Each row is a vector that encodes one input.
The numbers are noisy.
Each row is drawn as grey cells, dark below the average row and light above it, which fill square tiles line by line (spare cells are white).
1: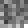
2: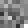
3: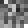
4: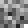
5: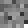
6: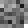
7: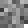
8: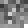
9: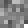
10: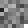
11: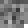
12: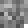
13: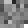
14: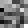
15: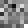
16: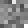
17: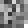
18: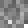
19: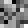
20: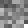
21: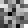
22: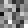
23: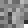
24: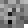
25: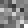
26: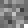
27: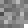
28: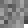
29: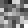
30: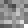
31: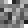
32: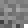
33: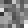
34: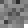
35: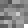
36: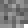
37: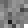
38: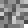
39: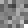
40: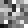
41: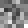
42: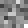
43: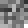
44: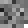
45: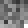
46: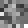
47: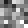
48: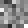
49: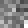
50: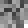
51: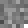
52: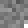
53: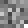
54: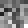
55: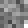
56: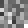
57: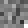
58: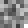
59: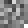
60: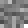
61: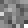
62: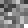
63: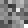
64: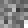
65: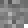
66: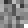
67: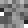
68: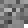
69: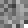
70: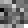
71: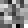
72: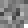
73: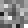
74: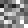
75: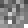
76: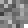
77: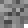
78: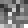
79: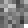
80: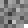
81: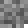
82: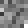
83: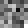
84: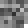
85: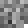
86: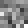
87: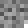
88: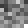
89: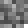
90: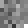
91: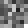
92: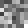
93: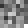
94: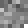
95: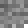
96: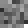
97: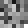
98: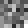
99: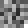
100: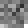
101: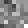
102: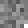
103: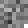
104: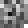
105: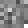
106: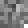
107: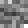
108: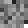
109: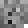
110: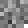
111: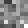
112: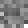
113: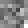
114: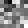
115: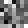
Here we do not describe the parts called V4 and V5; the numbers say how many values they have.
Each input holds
a point on a 6-point line, three true/false values, a value of V4 and a value of V5.
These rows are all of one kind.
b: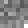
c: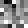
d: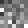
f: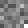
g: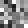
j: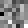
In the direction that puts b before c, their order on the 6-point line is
b, c, j, d, g, f.
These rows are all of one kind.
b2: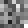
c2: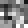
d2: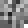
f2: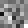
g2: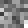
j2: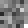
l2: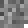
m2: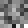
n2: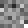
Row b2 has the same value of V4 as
g2 and m2.
